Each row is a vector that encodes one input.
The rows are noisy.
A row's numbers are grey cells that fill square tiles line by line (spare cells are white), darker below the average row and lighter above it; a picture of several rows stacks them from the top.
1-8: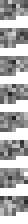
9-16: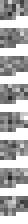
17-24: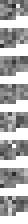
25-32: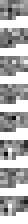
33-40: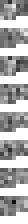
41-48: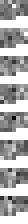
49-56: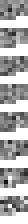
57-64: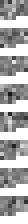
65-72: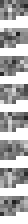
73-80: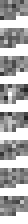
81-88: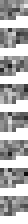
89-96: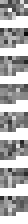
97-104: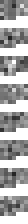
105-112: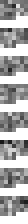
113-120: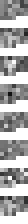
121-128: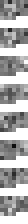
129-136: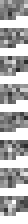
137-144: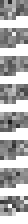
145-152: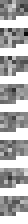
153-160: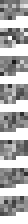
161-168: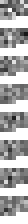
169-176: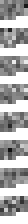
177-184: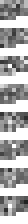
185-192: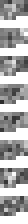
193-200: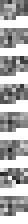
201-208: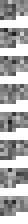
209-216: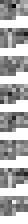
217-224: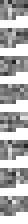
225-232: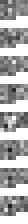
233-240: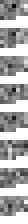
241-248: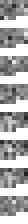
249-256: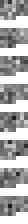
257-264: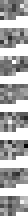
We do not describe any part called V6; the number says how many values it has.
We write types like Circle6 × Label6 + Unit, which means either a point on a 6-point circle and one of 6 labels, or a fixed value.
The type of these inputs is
List2(Bool × V6).
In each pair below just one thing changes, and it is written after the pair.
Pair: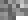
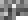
the true/false value in item 2 of the list
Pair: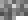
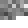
the true/false value in item 2 of the list
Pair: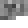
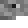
the value of V6 in item 2 of the list
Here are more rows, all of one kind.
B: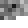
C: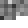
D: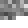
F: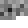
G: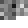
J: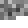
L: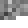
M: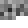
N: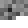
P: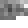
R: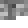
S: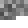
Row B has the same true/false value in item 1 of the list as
C, G, L and R.
